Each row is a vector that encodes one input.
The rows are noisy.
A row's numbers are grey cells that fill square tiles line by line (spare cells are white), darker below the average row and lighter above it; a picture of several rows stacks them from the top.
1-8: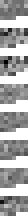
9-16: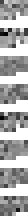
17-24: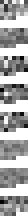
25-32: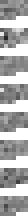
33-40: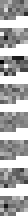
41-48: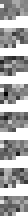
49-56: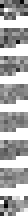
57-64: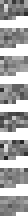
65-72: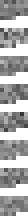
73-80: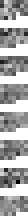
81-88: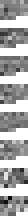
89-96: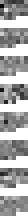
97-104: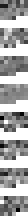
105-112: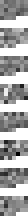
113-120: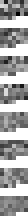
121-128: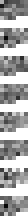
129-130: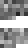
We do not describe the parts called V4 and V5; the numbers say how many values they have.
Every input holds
a point on each of two 3-point lines, together with either a point on each of two 3-point lines, or a true/false value, a value of V4 and a value of V5.
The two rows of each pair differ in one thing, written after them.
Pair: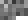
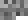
the value of V4
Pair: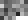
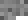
the place on one of the two 3-point lines
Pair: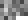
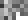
the true/false value
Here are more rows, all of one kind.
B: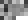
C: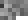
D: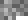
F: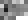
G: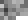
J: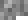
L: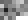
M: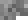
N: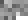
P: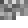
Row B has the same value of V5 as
C, G, J and P.
